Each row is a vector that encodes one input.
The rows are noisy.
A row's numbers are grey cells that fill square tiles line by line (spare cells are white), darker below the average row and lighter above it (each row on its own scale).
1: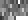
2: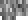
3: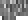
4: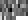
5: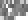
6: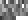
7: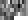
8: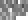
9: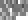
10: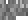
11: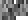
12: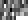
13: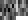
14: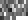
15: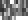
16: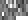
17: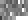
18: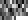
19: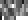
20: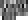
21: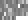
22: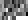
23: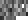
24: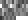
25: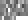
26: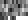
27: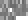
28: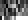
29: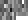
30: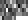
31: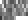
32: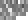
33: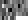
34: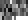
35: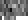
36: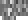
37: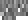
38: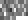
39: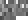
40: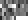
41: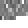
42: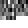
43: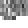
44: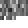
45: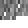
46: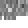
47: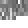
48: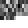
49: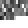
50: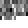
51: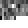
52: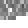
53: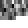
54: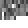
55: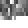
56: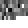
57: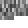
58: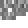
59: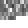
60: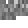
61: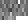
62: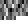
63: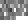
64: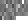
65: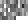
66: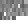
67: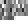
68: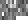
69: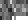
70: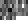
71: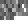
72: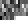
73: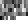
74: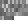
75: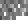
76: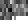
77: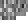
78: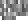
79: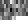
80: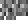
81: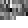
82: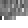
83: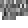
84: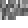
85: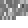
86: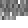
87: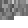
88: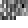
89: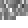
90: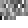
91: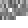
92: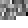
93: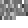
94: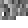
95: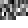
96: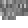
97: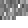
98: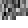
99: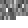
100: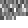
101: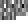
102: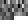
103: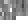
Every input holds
one of 11 labels.
